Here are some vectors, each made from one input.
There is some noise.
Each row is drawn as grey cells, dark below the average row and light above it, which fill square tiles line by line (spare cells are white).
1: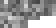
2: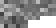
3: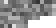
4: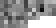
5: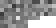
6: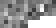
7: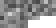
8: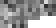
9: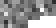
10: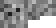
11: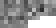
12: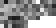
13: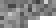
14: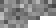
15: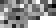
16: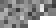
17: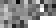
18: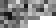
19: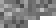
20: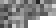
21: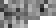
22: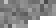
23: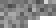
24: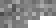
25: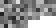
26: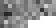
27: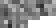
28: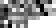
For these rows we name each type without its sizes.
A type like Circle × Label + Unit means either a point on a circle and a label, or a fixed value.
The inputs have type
Label.
